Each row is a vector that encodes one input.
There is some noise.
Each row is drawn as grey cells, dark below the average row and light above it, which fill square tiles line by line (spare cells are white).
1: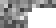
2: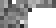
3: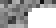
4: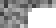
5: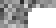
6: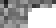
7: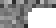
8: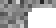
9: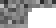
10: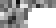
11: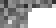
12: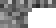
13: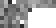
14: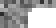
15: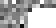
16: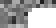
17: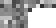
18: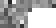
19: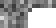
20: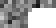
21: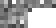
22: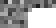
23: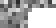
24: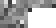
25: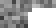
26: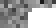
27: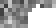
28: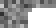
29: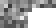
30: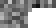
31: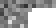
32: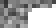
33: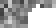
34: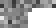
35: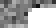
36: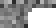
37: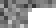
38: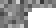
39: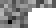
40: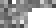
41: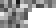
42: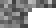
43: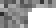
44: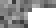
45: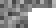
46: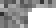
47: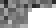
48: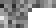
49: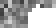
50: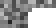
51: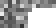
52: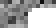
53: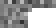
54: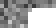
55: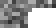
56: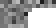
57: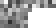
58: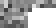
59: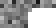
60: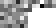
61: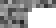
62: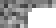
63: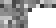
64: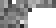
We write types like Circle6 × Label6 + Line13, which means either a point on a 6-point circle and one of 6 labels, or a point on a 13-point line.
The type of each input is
(Bool × Bool × Bool × Bool + Unit) × Tree8.
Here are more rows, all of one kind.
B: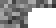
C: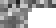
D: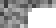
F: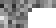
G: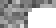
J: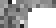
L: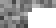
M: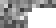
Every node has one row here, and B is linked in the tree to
F and L.
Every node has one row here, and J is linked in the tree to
M.
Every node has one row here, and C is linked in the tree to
M.
